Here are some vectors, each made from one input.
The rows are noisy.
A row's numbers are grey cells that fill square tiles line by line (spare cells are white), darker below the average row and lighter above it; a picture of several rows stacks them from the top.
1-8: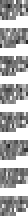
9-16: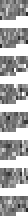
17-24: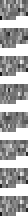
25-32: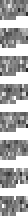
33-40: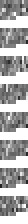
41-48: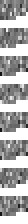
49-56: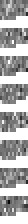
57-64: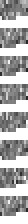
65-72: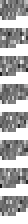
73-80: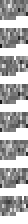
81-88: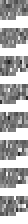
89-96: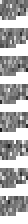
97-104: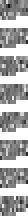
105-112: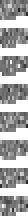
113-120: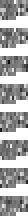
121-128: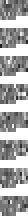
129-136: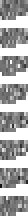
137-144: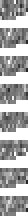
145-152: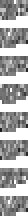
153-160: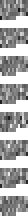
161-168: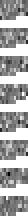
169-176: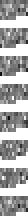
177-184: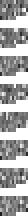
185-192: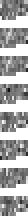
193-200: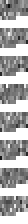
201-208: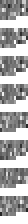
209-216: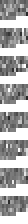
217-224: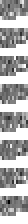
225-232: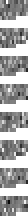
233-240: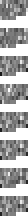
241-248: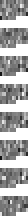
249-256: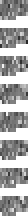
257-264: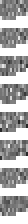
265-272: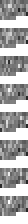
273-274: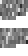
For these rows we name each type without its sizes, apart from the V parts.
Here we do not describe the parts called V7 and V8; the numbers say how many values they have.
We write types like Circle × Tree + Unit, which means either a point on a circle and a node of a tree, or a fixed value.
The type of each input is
Bool × Circle + (Line + V8) × V7.
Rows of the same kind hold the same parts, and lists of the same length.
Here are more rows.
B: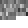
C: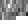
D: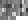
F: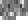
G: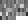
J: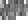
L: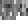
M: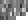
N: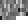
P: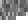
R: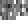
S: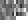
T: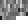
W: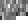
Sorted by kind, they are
B, C, G, N, T, W
D, L, M, R, S
F, J, P

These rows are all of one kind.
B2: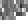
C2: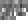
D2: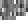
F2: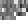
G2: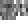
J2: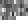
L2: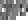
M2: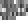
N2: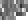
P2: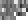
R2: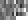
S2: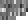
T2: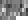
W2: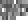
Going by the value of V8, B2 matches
D2, N2 and R2.
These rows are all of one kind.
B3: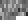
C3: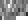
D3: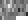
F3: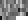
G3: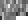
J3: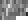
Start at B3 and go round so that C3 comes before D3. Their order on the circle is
B3, F3, G3, J3, C3, D3.
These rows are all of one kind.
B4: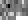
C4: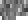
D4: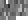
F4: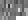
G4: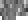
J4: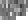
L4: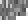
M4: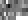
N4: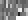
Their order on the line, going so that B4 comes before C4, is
N4, L4, J4, F4, B4, M4, D4, C4, G4.
